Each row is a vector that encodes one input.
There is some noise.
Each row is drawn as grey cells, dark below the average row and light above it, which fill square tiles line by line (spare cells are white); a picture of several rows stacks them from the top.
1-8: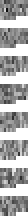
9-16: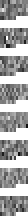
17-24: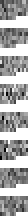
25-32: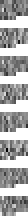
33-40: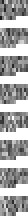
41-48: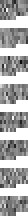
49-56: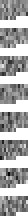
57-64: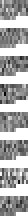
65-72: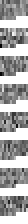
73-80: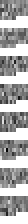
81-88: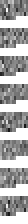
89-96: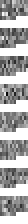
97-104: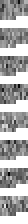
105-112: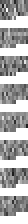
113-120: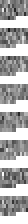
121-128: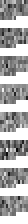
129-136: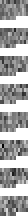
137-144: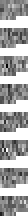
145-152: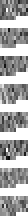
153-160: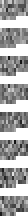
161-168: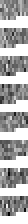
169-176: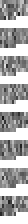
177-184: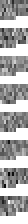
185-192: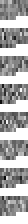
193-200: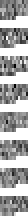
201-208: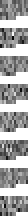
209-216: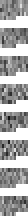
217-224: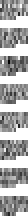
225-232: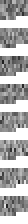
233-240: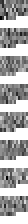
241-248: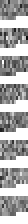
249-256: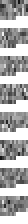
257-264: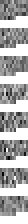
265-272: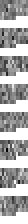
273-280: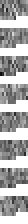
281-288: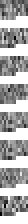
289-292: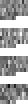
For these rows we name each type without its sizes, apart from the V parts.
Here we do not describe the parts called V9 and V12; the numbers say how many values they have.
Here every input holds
a value of V12, together with either a point on a circle and a true/false value, or a value of V9.
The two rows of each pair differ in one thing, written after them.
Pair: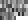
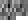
the value of V12
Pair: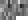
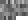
the true/false value
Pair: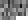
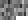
the true/false value
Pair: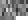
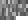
the true/false value
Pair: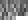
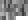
the true/false value
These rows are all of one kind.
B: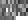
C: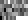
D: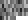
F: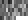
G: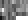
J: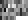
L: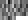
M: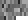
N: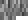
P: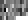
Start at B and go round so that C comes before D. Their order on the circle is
B, J, M, G, N, F, L, P, C, D.
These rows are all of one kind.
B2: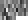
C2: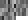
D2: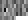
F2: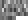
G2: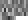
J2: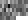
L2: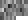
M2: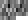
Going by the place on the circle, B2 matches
J2 and M2.
